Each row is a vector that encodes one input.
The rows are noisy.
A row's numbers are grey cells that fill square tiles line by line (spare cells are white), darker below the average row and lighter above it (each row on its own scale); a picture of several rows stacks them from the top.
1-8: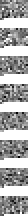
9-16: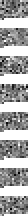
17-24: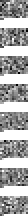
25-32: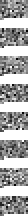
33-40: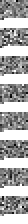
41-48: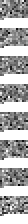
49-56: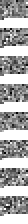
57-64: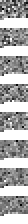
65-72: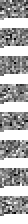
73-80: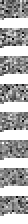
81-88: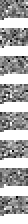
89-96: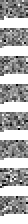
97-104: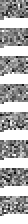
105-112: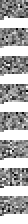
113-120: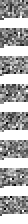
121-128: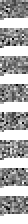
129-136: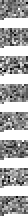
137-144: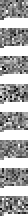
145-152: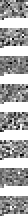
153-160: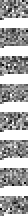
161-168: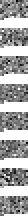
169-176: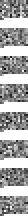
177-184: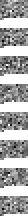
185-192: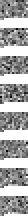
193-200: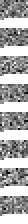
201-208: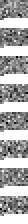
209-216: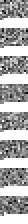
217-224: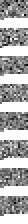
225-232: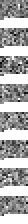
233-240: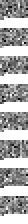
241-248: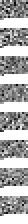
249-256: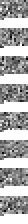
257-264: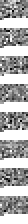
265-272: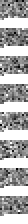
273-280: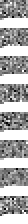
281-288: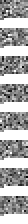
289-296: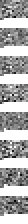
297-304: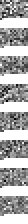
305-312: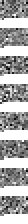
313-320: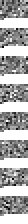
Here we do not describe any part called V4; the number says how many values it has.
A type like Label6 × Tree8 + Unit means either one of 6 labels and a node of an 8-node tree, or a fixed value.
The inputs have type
(Bool × Bool × Bool + Line8) × Circle6 + List2(Line7 × V4).
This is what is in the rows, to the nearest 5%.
About 50% of them hold a point on a 6-point circle, together with either a point on an 8-point line, or three true/false values. The rest are lists of up to two items, each a point on a 7-point line and a value of V4: a few of all rows are empty, 25% hold one and 25% two.
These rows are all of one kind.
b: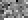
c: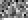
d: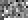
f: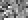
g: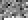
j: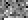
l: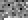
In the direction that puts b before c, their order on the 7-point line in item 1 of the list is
f, b, g, j, d, l, c.
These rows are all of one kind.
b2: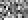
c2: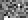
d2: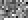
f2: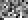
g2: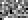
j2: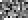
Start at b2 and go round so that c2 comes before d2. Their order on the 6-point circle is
b2, g2, c2, j2, d2, f2.
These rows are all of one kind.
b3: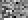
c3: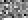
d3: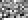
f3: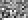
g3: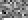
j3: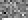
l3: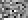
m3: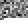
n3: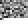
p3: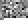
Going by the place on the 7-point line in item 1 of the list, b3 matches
d3, f3 and l3.
